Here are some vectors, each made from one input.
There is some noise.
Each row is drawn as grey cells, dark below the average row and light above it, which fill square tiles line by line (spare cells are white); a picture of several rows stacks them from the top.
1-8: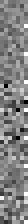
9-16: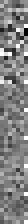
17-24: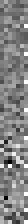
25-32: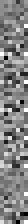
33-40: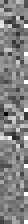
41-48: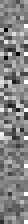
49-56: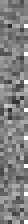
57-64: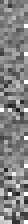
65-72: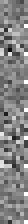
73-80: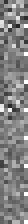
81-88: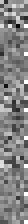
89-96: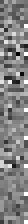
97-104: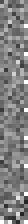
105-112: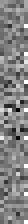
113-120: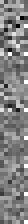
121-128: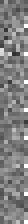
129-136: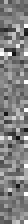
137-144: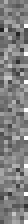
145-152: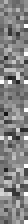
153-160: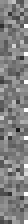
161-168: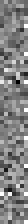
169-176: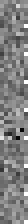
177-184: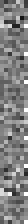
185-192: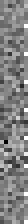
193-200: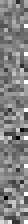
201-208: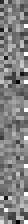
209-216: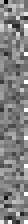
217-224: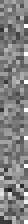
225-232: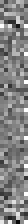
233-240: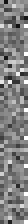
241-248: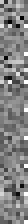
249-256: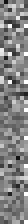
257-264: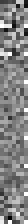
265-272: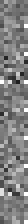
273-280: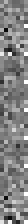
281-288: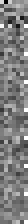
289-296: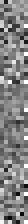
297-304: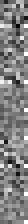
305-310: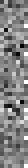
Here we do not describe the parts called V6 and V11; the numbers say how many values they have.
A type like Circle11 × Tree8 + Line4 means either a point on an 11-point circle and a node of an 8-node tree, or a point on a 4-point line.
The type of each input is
(Bool × Bool × Bool + Unit) × V11 + Line9 × V6.
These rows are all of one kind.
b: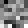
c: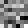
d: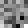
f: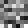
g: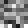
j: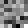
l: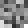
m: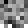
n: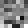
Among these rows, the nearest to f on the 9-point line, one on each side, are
c and j.
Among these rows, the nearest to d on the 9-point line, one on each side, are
l and m.
